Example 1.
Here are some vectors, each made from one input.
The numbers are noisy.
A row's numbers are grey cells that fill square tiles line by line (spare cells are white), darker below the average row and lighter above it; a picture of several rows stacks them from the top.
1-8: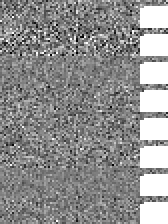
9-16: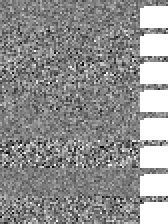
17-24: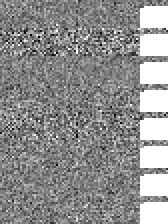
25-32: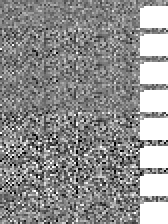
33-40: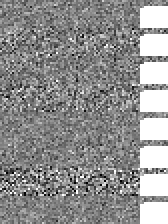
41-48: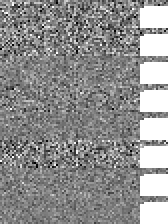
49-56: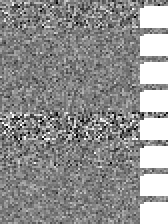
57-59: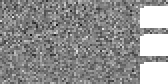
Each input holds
either a point on a 6-point line, or a point on a 7-point line.
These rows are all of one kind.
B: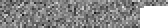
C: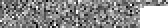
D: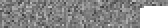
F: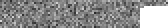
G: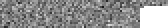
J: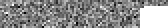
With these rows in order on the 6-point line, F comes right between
B and J.
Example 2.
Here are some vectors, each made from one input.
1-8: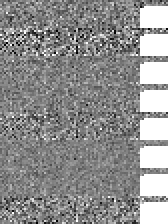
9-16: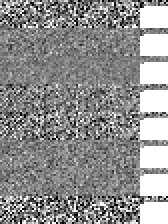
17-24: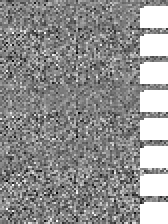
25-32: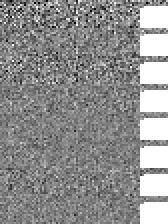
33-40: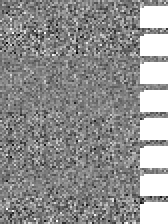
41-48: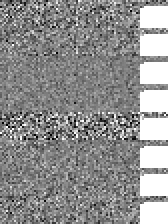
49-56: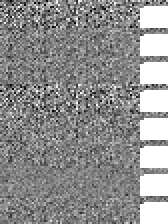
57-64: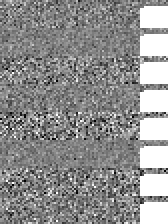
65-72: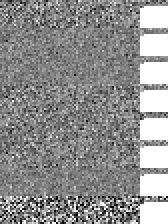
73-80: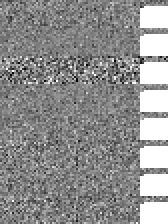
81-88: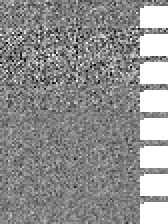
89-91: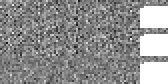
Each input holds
either a point on a 7-point line, or a point on an 11-point line.
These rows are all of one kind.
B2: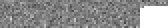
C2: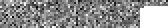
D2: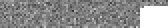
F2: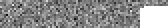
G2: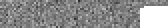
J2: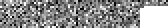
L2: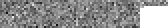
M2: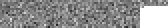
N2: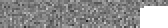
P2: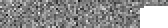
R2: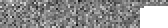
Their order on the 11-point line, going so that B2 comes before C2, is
N2, D2, B2, M2, C2, R2, J2, G2, P2, L2, F2.
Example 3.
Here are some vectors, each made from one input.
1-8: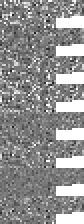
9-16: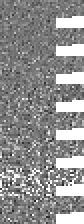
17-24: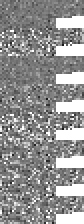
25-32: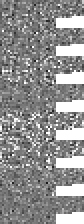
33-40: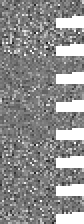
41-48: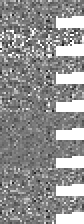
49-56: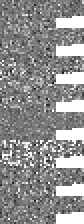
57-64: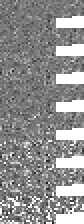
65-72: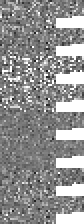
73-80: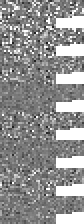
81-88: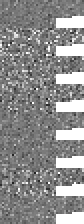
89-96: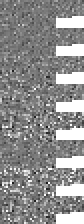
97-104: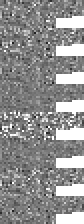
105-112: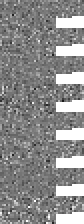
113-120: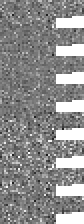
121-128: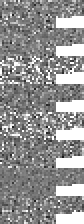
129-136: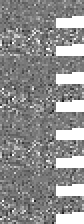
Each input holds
either a point on a 7-point line, or a point on an 11-point line.
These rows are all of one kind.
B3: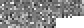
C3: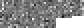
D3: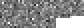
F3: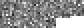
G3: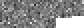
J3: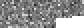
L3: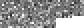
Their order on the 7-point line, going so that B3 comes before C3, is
L3, J3, B3, F3, G3, D3, C3.
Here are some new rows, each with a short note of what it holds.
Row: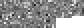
a point on an 11-point line
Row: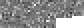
a point on an 11-point line
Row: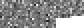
a point on a 7-point line
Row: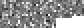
a point on a 7-point line
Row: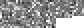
a point on an 11-point line
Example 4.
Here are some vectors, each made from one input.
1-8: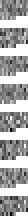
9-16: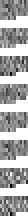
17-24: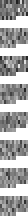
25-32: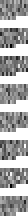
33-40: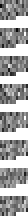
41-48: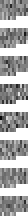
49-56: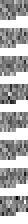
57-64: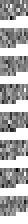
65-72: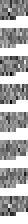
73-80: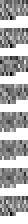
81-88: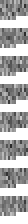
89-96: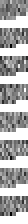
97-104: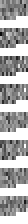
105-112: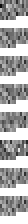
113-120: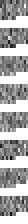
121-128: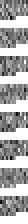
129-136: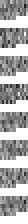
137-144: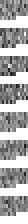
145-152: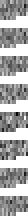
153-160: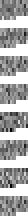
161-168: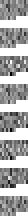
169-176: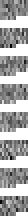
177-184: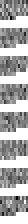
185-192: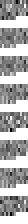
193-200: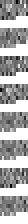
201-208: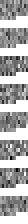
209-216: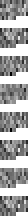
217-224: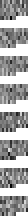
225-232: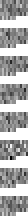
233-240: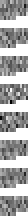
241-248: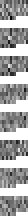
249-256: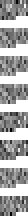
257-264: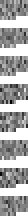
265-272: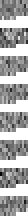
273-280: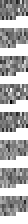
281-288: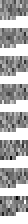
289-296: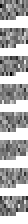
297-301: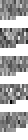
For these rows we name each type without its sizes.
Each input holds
either a label, or a point on a line.
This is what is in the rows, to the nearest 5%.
About 40% of them hold a label. The rest hold a point on a line.
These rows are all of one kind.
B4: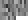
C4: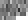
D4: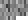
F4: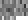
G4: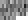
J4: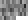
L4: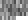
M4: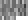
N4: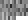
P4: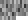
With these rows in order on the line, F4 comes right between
L4 and M4.
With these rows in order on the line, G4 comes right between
C4 and J4.
